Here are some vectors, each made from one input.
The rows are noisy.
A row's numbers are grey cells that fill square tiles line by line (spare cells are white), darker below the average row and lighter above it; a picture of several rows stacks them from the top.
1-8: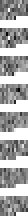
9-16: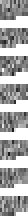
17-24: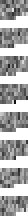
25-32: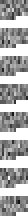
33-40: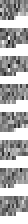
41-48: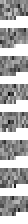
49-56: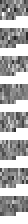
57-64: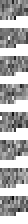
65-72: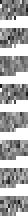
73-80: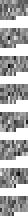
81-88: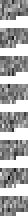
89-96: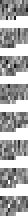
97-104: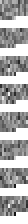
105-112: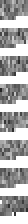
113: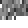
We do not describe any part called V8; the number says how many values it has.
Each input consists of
a point on a 7-point line, together with either a point on a 5-point line, or a value of V8.
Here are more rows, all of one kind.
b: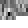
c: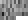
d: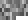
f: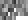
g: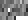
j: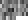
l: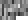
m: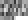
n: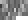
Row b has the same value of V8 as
c, l and m.
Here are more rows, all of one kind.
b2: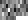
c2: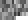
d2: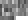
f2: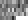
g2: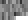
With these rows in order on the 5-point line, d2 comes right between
c2 and f2.
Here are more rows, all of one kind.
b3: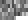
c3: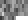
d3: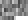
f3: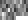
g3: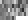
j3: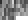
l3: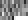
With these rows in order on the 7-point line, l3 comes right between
d3 and j3.
